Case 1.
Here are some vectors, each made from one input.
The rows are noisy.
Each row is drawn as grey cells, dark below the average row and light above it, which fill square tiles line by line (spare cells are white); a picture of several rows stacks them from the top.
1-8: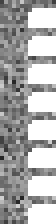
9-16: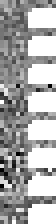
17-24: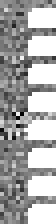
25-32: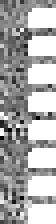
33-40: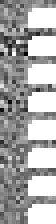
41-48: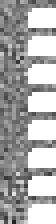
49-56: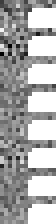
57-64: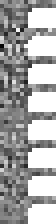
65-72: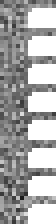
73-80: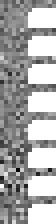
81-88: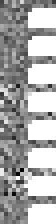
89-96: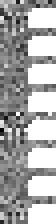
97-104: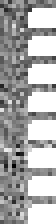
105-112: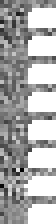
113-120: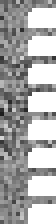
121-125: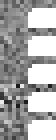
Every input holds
three true/false values.
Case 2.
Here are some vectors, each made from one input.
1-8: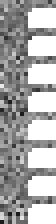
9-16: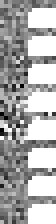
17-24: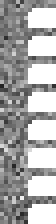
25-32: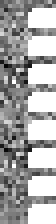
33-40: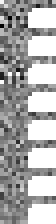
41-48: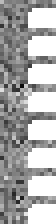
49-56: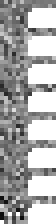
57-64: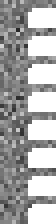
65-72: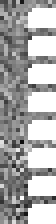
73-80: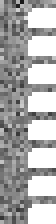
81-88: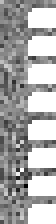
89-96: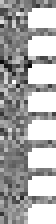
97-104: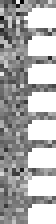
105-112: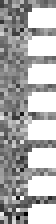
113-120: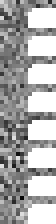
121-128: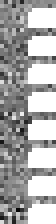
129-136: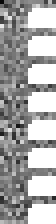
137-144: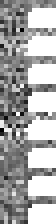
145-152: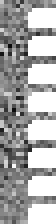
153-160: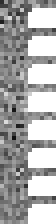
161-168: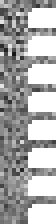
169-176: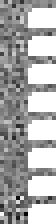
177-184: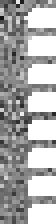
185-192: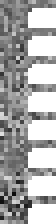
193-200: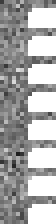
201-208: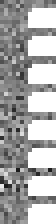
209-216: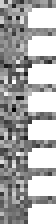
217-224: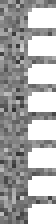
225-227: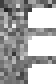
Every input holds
three true/false values.
